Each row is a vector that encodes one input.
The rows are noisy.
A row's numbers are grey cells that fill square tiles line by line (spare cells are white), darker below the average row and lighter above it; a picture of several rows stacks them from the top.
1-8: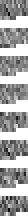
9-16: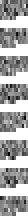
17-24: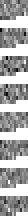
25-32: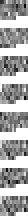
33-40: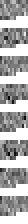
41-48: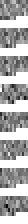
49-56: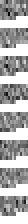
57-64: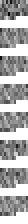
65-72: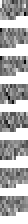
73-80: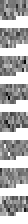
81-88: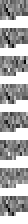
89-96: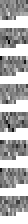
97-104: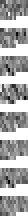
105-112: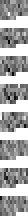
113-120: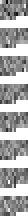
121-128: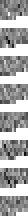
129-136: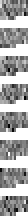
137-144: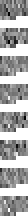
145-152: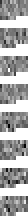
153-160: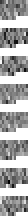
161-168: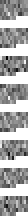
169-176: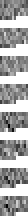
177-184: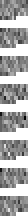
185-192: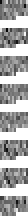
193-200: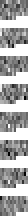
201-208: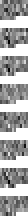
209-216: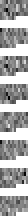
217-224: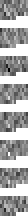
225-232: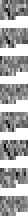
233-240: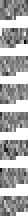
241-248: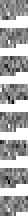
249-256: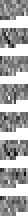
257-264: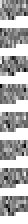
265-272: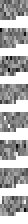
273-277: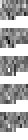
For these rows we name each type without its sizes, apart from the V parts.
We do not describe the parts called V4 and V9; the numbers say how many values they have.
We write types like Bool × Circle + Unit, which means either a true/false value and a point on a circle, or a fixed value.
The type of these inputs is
(Bool × V4 + V9) × Line.
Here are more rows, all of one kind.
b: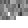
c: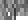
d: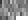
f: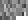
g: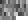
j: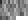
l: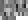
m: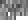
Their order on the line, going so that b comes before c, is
l, g, f, j, b, d, m, c.
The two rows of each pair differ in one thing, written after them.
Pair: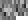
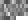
the place on the line
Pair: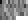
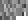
the true/false value
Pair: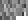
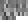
the value of V4
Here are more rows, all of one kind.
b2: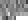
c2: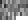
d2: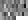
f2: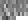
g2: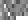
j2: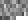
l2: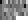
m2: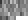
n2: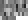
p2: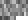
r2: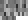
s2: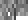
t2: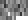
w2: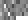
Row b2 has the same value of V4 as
f2, n2 and r2.
